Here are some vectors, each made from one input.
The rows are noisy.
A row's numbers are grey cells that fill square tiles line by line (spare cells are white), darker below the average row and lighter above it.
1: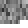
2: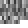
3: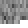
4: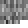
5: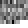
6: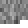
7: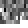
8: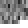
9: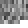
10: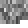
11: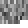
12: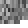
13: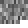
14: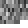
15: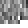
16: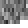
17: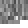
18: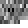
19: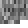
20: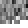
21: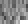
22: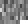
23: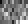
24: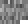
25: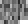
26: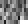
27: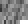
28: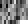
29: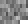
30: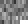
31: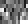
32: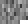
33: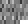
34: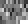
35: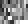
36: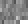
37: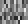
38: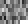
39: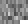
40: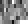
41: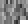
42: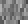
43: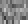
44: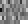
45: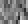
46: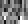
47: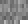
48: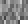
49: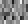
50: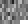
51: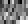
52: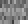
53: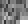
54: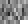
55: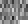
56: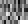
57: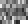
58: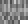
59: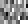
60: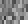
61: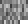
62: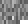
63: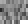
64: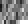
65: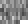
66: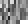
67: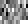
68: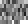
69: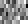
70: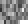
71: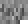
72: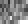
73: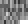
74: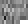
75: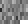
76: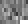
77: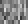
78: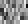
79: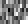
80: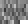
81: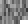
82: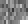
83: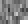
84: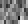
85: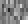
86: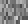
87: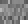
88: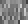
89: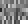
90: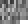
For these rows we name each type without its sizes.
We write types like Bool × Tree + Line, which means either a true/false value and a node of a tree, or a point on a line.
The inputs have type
Bool × (Circle + Unit) × Line.
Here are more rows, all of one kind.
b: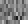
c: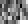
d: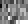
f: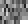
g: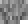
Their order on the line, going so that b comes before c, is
b, g, c, d, f.
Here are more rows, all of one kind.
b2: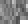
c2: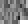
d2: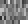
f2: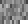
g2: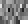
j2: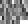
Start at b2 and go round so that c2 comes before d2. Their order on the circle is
b2, f2, j2, c2, g2, d2.
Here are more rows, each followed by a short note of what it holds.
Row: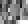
a point on a line and a true/false value
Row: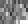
a point on a line and a true/false value
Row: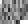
a point on a circle, a point on a line and a true/false value
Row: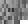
a point on a line and a true/false value
